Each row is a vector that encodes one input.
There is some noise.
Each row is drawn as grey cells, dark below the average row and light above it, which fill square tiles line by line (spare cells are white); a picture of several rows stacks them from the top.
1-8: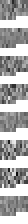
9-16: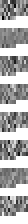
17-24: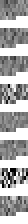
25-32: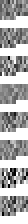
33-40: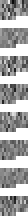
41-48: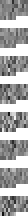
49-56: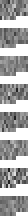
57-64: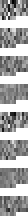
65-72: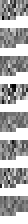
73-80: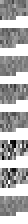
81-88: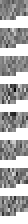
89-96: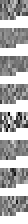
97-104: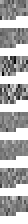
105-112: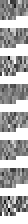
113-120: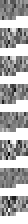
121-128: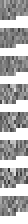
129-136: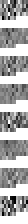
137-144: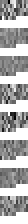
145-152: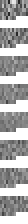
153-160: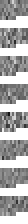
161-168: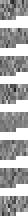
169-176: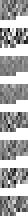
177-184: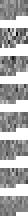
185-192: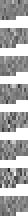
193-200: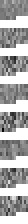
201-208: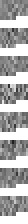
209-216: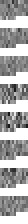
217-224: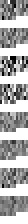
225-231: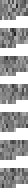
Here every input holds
one of 5 labels, together with either a point on a 6-point circle, or a fixed value.
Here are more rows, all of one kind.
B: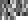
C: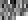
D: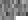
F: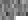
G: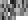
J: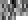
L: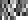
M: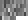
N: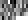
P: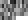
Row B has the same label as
C, L, N and P.
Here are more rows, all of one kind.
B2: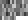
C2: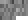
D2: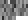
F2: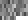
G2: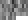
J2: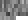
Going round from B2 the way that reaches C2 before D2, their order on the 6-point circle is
B2, F2, C2, G2, D2, J2.
